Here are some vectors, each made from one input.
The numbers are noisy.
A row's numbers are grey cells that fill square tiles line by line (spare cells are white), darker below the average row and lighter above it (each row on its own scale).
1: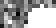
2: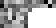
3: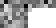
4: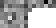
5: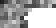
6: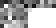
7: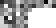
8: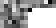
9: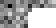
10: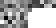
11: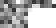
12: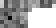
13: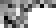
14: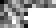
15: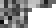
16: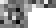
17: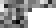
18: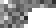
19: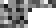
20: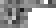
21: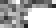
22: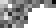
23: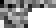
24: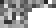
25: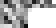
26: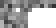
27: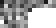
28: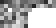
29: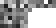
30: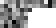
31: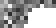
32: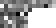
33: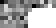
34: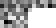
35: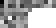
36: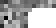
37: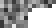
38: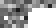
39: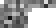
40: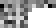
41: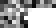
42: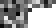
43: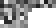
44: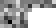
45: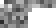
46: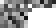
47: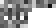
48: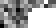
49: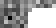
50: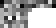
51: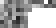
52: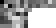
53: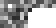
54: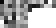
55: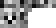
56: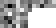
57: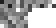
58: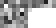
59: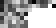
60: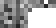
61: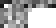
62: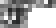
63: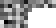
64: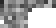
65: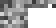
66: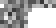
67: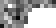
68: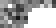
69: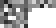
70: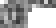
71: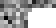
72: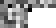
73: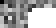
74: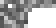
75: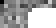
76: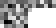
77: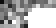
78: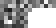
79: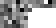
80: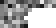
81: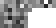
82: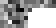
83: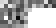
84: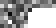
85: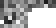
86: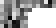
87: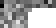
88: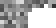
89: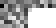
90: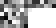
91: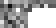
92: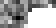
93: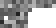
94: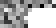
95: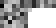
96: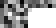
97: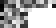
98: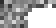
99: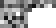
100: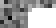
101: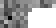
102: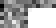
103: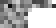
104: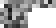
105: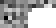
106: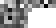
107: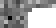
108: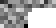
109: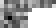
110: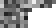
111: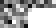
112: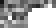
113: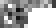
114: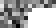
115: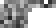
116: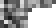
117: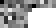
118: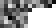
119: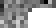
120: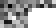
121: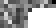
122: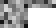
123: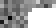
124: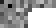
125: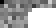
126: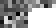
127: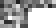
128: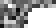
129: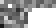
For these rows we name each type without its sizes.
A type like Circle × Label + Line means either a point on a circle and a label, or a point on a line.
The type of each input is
Circle × (Circle + Unit) × Label.
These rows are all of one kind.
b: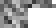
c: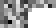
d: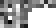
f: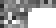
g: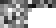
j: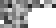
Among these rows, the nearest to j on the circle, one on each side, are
b and f.
